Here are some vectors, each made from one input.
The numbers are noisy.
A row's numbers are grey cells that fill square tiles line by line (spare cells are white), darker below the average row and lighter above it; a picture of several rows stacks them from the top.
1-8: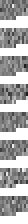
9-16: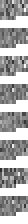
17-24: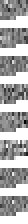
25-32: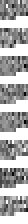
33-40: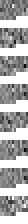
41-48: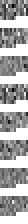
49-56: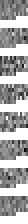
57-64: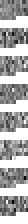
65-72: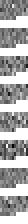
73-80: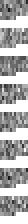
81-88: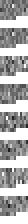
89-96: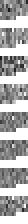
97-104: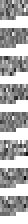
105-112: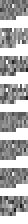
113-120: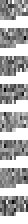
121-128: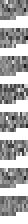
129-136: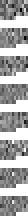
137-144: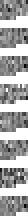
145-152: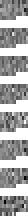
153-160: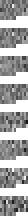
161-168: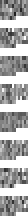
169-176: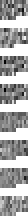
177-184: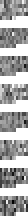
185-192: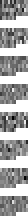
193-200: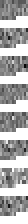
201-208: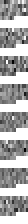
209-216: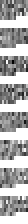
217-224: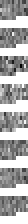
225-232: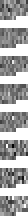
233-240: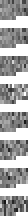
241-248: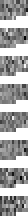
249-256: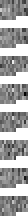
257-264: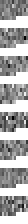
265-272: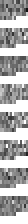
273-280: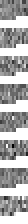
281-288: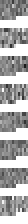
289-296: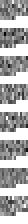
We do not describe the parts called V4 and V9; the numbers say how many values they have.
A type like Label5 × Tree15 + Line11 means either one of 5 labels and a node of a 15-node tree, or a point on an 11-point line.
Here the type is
Bool × Bool × Bool × Bool + Line10 + Line12 × V9 + V4.
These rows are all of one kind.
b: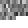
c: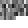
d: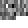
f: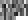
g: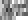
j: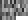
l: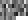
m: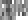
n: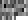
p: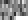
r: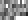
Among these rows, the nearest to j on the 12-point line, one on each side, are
b and d.
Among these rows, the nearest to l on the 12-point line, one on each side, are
c and n.
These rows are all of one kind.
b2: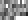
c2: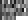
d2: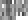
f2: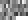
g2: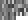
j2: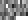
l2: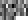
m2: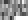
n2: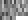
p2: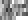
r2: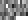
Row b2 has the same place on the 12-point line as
d2, m2 and n2.
